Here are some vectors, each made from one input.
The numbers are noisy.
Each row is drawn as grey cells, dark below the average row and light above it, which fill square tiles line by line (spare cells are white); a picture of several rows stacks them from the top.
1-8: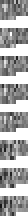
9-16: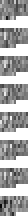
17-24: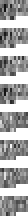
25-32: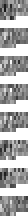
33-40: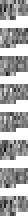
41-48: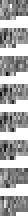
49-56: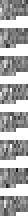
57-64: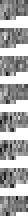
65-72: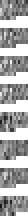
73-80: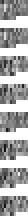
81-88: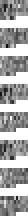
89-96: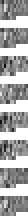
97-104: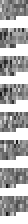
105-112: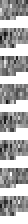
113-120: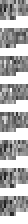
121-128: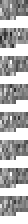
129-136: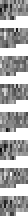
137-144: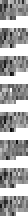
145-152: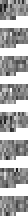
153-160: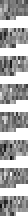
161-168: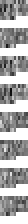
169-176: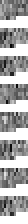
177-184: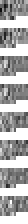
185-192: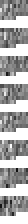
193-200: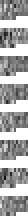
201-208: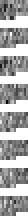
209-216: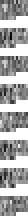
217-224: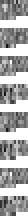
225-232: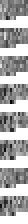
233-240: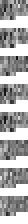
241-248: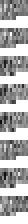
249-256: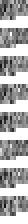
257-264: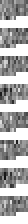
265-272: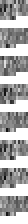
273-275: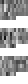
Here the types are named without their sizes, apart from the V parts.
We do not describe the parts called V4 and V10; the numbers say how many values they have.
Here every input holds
either three labels, or a value of V4 and a value of V10.
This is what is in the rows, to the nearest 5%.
About 40% of them hold three labels. The rest hold a value of V4 and a value of V10.
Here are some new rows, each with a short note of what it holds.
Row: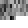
three labels
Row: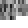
three labels
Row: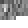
a value of V4 and a value of V10
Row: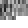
three labels
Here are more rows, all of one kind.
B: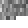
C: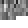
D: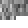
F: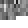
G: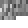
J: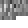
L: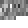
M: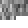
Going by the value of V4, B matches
D and M.
